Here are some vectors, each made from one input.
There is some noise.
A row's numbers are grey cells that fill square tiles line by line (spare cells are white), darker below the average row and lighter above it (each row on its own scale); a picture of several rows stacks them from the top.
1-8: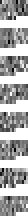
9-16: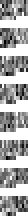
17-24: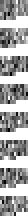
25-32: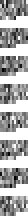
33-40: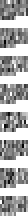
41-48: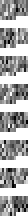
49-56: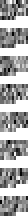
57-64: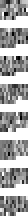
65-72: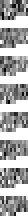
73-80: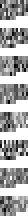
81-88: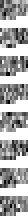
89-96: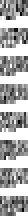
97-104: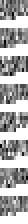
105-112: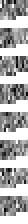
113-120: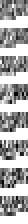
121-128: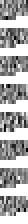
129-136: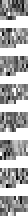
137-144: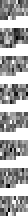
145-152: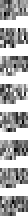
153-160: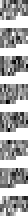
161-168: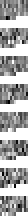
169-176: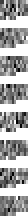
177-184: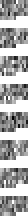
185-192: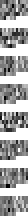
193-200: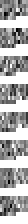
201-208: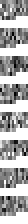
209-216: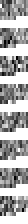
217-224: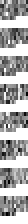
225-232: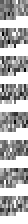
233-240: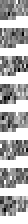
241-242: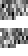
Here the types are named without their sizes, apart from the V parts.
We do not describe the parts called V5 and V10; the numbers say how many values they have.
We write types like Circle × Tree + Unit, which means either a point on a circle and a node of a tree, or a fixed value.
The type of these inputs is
(Circle + V10) × (Line + V5).
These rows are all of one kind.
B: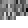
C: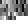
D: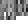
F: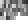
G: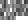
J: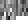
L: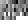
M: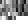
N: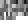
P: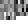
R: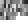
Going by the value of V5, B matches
D, J and P.
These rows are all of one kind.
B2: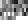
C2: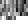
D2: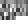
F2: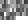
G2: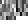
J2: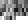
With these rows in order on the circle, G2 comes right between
D2 and F2.
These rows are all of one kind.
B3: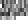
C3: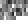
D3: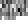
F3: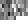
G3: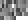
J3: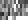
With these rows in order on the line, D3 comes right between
F3 and G3.
